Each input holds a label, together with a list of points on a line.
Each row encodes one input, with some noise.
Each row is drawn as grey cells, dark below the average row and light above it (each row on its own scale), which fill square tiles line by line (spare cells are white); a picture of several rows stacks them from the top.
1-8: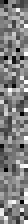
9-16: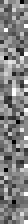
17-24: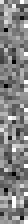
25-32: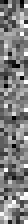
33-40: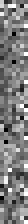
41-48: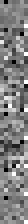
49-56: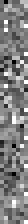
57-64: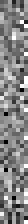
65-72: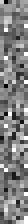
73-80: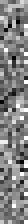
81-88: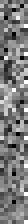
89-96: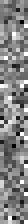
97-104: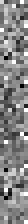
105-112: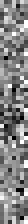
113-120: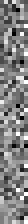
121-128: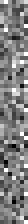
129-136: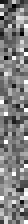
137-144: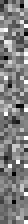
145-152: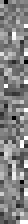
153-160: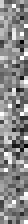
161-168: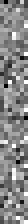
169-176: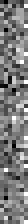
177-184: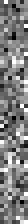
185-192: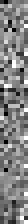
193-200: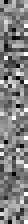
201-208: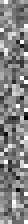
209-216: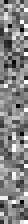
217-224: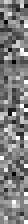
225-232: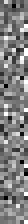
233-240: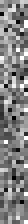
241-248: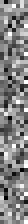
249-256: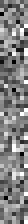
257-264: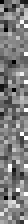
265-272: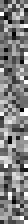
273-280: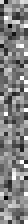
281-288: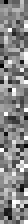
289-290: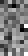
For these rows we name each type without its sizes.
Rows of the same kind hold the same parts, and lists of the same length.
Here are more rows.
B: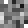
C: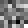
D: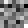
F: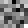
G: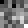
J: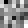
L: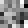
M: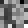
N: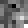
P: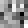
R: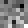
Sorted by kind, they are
B, C, F, L
D, G, J, N, R
M, P

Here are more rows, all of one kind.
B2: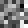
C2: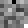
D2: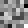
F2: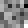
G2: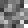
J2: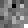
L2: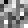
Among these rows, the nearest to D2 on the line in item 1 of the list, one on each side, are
J2 and L2.
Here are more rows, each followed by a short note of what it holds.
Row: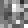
a label, together with the empty list
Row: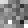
a label, together with a list of one item
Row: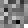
a label, together with a list of one item
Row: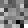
a label, together with a list of one item
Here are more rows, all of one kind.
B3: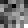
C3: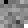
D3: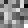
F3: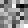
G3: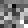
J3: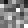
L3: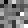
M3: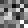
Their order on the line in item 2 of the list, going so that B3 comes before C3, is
D3, G3, M3, F3, B3, C3, L3, J3.
